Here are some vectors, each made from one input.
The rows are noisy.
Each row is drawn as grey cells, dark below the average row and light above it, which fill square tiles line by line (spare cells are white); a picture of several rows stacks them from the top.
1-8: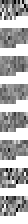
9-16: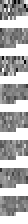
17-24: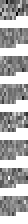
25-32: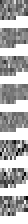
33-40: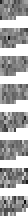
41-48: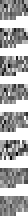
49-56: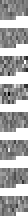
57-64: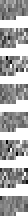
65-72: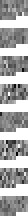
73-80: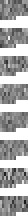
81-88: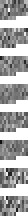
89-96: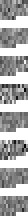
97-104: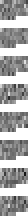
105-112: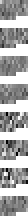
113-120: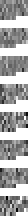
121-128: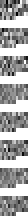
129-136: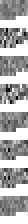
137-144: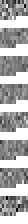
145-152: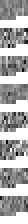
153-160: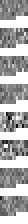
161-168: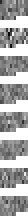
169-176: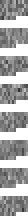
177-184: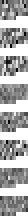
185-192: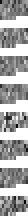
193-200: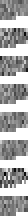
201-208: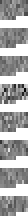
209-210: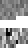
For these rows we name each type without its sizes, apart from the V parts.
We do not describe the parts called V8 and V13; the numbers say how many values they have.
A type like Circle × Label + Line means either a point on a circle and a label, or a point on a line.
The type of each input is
Bool × (Line + V13) + V8.
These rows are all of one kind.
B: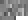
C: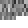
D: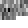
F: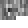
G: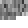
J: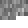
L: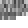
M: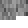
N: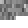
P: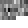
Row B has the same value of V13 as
J and L.
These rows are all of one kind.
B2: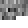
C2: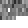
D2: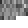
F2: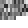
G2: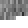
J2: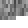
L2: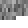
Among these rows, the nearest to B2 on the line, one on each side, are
C2 and D2.
